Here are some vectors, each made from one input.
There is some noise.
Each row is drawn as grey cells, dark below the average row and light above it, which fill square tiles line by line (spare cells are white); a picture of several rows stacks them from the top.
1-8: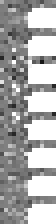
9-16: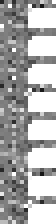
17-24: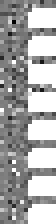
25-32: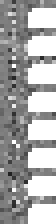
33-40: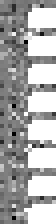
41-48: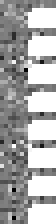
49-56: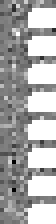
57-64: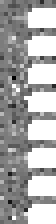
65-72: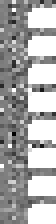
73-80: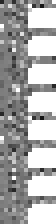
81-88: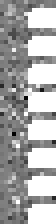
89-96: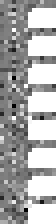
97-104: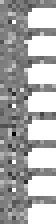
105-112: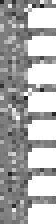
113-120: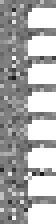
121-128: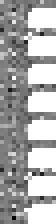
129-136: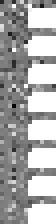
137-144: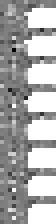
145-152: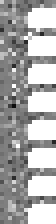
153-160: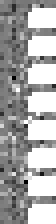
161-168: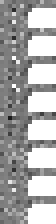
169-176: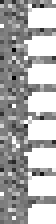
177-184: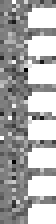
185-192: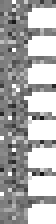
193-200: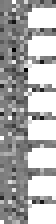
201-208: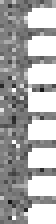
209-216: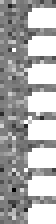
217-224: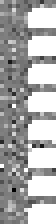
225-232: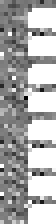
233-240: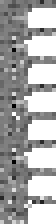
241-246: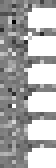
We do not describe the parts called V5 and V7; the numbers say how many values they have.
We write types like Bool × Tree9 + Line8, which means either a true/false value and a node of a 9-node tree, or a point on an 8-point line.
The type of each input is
Bool × (Circle8 × V5 + V7) + Circle6.
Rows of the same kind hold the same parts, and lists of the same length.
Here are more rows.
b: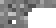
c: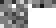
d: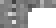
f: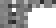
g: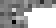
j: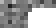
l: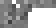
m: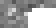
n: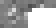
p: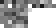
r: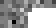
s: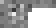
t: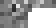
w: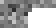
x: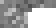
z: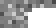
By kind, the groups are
b, d, m, n, s, w, x, z
c, p
f, g, j, l, r, t

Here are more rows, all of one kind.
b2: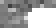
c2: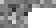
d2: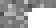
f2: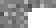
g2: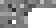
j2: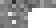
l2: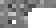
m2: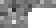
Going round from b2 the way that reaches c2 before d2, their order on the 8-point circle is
b2, l2, g2, c2, f2, d2, m2, j2.
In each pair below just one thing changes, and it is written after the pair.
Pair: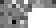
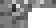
the true/false value
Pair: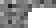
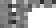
the true/false value
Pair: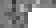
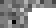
the true/false value
